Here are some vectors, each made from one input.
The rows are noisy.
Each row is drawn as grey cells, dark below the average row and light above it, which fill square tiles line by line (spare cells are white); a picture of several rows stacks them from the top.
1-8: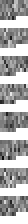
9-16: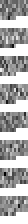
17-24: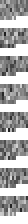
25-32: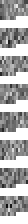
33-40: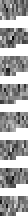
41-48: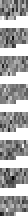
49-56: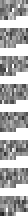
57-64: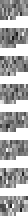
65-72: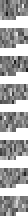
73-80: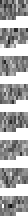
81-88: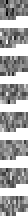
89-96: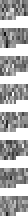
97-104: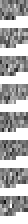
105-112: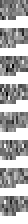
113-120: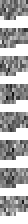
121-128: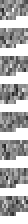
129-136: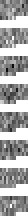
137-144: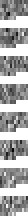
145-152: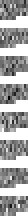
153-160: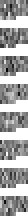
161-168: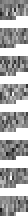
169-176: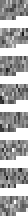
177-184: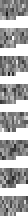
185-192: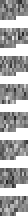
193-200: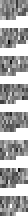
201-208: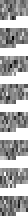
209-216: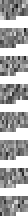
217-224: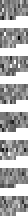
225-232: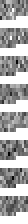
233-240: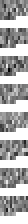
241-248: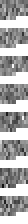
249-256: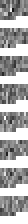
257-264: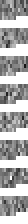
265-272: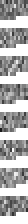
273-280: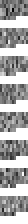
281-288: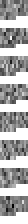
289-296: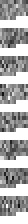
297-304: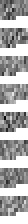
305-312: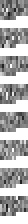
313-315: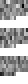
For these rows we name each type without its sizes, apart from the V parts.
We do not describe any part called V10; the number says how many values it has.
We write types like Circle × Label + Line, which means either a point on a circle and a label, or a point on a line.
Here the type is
Bool × Circle × (Tree + Unit) × V10 × V10.
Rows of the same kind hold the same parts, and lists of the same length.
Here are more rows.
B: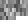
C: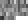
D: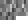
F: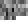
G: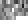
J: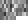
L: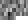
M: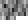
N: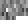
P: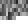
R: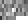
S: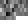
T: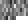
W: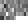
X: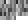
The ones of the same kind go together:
B, C, G, J, R, W, X
D, F, L, M, N, P, S, T

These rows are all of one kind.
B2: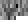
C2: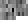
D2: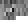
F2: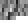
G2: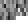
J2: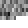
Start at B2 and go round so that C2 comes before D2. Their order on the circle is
B2, C2, J2, G2, F2, D2.
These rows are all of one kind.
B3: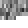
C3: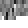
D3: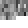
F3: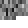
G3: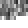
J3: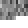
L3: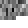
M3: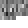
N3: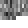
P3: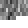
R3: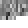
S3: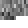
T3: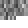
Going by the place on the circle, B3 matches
D3, R3 and T3.
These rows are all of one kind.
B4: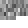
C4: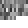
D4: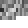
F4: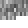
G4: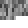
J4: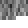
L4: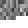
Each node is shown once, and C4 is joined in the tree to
F4.
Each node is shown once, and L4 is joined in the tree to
D4, F4 and G4.
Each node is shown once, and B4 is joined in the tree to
G4.
